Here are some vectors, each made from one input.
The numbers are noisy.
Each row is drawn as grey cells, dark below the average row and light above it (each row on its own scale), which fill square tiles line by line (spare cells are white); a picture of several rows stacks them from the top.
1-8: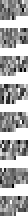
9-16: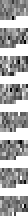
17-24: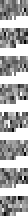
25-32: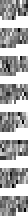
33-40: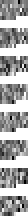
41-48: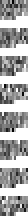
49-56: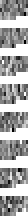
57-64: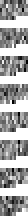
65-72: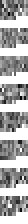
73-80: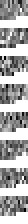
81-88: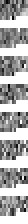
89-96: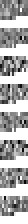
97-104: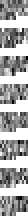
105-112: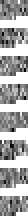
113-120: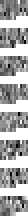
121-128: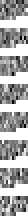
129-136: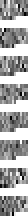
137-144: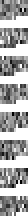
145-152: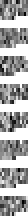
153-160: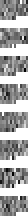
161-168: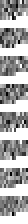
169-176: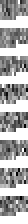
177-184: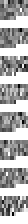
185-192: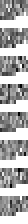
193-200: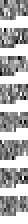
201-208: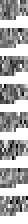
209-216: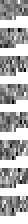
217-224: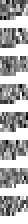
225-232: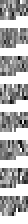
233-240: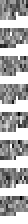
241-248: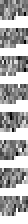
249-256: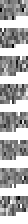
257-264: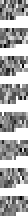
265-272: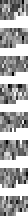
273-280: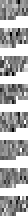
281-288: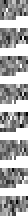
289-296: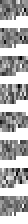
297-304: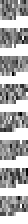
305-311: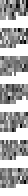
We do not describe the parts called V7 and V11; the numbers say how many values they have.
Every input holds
a true/false value, together with either a point on a 9-point line and a value of V11, or a value of V7.
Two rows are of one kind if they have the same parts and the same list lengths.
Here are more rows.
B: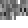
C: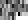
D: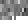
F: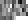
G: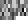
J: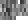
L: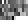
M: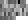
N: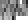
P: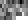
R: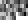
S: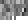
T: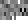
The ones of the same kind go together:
B, D, J, S, T
C, F, G, L, M, N, P, R

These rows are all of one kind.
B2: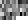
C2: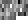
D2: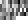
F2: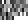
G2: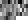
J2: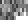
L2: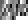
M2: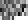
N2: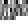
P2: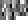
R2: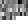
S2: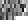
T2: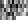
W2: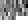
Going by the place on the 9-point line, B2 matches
D2, G2 and R2.
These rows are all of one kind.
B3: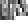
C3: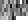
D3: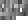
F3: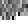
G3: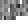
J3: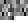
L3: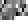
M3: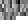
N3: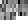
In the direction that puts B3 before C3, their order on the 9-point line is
D3, B3, M3, N3, L3, J3, F3, C3, G3.
